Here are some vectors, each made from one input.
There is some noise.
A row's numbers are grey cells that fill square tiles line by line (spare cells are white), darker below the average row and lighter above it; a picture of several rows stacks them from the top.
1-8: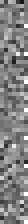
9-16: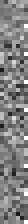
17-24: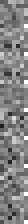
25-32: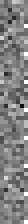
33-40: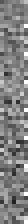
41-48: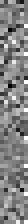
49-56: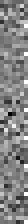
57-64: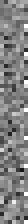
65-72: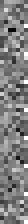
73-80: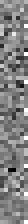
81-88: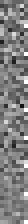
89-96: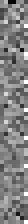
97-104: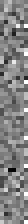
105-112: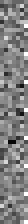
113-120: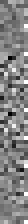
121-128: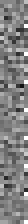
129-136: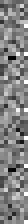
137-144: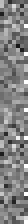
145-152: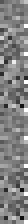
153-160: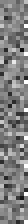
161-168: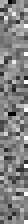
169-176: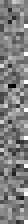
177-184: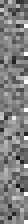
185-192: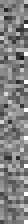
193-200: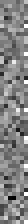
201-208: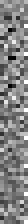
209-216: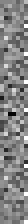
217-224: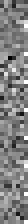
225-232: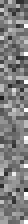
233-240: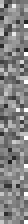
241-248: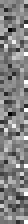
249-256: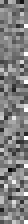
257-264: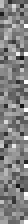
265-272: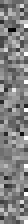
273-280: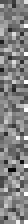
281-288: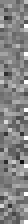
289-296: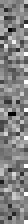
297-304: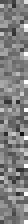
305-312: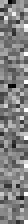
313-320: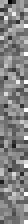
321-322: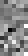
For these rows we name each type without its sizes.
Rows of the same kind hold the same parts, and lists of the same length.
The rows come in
2 kinds.
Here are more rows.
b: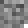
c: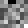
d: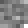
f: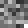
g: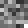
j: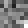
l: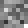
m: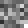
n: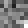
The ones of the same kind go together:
b, d, l
c, f, g, j, m, n

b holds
a node of a tree.
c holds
three true/false values.
